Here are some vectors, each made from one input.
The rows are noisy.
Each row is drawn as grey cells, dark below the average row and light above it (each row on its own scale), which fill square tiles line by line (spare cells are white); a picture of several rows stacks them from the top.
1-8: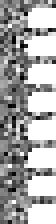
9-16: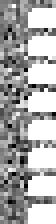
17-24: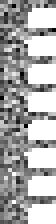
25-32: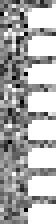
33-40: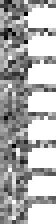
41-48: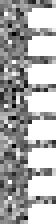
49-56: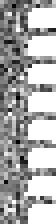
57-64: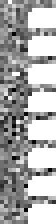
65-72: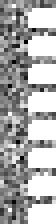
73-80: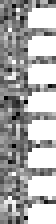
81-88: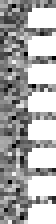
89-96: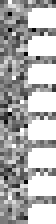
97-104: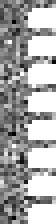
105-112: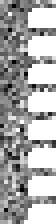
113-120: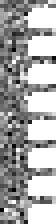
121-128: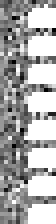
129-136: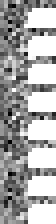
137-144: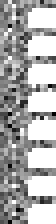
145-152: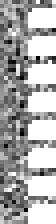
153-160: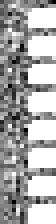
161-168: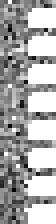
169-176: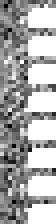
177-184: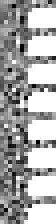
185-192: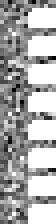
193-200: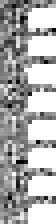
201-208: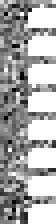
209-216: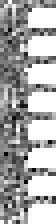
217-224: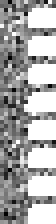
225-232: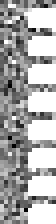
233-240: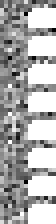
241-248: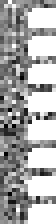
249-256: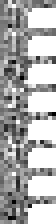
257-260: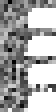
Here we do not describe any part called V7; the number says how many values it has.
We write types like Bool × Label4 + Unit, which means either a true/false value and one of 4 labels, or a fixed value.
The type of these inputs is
Bool × (Line5 + V7) × Tree10 + Line8.
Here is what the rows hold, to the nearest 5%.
About 25% of them hold a point on an 8-point line. The rest hold a node of a 10-node tree and a true/false value, together with either a point on a 5-point line, or a value of V7.
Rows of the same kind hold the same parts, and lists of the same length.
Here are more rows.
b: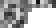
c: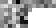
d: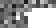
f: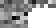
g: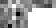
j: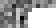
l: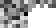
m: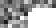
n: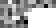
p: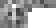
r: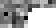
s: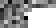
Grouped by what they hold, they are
b, c, d, j, n, s
f, l, m
g, p, r

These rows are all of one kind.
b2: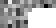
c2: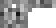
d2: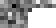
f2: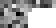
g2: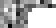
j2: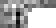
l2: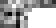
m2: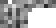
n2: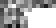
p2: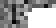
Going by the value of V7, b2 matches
f2 and p2.
